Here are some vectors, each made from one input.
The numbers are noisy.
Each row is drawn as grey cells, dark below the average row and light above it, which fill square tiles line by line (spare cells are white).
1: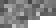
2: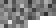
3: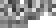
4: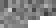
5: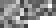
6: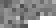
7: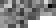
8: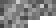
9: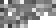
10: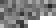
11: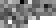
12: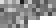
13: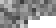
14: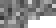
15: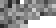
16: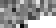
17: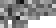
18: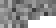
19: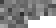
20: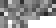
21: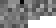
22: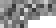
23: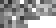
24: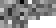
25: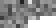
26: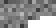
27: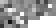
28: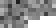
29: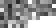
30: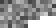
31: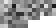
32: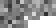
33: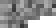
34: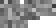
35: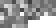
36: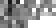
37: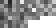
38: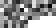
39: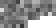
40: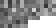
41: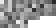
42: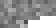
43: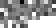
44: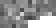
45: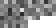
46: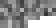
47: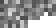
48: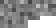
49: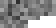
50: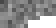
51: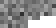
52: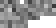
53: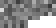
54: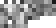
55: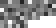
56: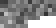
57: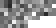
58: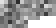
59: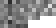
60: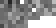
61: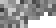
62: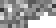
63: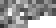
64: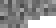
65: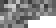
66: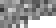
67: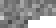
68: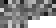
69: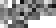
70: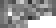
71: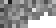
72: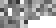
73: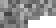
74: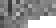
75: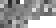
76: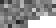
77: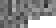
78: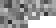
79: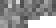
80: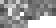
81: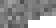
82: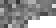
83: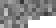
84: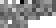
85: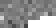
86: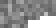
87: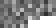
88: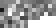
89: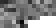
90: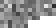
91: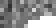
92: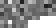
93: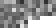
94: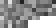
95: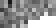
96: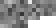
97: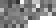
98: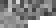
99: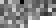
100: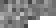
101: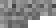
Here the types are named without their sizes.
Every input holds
a point on each of two circles, together with either a fixed value, or three true/false values.
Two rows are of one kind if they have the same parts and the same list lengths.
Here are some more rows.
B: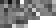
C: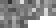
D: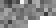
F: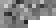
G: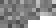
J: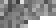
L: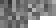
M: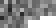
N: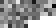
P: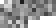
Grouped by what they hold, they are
B, C, F, G, J, M, P
D, L, N

